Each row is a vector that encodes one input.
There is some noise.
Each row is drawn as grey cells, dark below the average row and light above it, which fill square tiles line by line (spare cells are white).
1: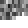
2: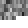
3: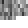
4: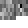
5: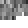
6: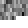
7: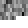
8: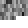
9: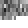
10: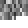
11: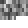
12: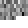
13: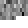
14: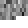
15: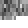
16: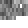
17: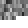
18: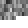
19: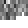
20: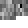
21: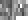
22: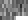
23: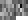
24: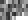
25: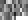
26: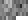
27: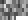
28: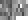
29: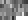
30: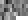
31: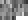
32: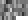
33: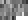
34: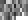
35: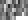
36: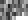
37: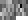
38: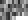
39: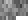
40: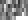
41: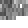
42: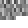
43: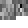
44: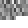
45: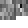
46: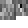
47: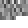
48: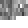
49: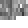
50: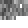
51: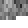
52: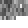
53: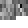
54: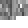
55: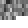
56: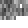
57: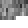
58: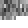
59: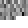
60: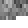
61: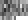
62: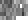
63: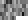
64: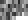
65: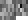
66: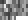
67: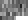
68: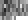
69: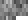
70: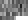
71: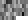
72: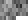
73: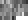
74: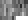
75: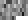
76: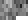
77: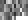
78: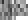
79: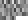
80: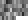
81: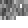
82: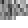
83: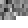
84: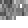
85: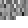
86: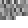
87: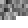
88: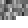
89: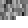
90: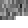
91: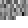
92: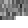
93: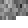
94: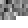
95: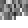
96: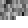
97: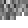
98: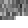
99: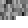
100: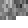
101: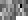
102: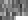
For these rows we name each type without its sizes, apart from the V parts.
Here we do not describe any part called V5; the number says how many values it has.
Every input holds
a true/false value, together with either a point on a line, or a value of V5.
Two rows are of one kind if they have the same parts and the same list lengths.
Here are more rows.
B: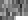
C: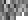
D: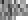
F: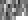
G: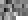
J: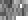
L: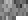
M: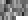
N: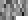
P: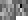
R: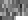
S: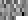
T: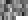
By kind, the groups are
B, C, F, L, P, R
D, G, J, M, N, S, T

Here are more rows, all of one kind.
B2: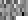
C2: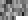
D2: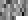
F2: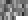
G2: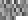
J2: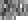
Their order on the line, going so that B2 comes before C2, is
G2, B2, D2, C2, F2, J2.
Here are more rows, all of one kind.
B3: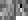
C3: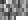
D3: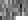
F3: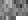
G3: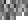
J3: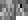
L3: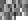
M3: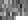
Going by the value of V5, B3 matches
J3 and L3.
